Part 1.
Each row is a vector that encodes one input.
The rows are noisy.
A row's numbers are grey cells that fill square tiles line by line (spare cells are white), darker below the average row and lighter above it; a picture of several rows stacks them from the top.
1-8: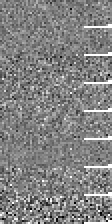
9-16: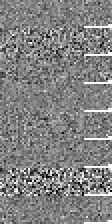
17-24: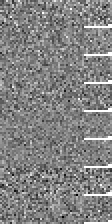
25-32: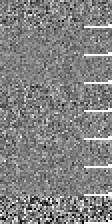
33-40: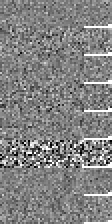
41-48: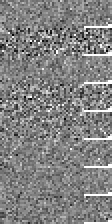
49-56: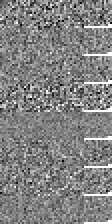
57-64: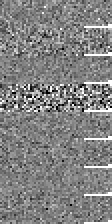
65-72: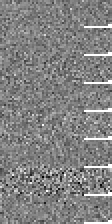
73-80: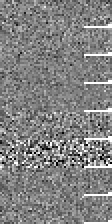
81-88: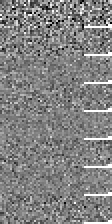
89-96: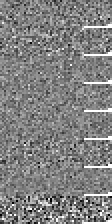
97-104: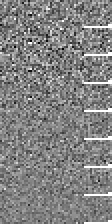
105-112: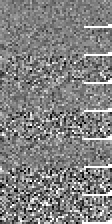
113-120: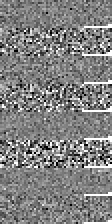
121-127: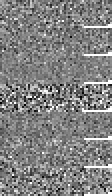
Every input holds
a point on an 8-point line and five true/false values.
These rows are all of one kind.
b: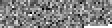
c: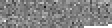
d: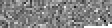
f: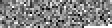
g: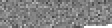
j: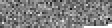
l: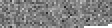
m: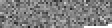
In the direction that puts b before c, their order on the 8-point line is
l, m, j, b, g, f, c, d.
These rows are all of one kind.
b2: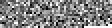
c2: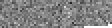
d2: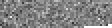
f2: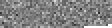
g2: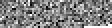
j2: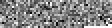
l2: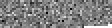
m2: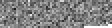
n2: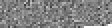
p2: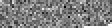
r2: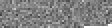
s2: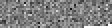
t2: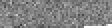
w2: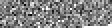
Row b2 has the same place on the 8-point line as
n2, r2 and t2.
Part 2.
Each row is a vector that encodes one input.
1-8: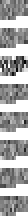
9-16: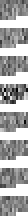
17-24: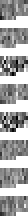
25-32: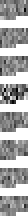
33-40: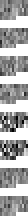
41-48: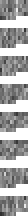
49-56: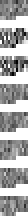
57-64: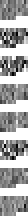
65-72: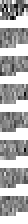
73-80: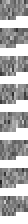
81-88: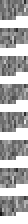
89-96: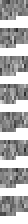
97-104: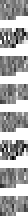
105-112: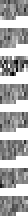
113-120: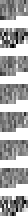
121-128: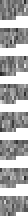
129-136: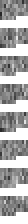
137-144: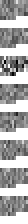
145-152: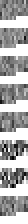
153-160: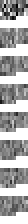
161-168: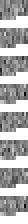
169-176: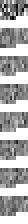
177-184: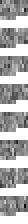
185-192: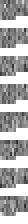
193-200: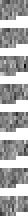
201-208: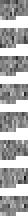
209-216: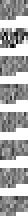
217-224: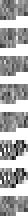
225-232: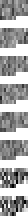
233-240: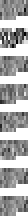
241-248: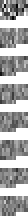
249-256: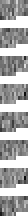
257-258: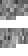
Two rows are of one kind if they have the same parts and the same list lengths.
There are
2 kinds of row.
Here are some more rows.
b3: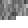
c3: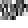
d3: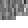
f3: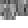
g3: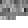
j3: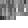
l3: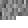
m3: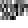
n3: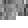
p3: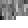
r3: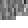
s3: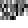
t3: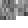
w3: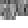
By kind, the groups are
b3, d3, f3, g3, j3, l3, n3, p3, r3, t3, w3
c3, m3, s3

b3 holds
five true/false values.
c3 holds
a point on a 9-point line.
